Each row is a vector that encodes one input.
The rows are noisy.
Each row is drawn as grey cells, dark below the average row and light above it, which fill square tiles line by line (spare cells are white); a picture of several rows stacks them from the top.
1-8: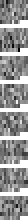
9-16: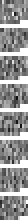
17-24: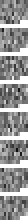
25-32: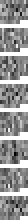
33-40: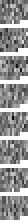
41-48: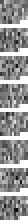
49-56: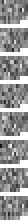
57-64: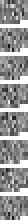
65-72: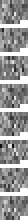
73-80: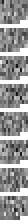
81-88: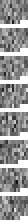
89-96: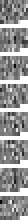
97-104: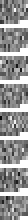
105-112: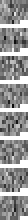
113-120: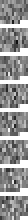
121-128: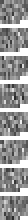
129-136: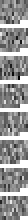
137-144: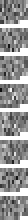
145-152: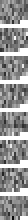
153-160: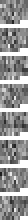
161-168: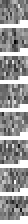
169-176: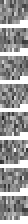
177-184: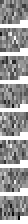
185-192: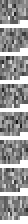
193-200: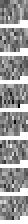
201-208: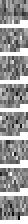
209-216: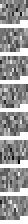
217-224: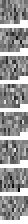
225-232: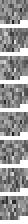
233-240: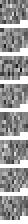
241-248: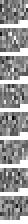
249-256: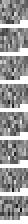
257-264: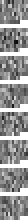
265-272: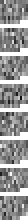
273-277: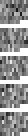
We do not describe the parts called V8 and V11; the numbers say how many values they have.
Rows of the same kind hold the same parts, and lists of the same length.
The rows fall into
6 kinds.
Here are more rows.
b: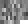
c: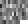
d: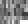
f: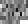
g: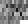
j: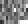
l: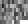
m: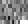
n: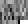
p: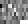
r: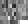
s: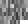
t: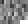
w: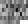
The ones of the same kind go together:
b, j, p, r
c, d, l, s
f, g, w
m
n
t

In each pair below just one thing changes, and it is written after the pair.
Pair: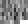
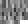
the place on the 4-point line
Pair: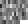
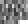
the value of V8
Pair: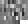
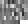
the place on the 4-point line
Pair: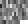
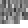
the value of V8
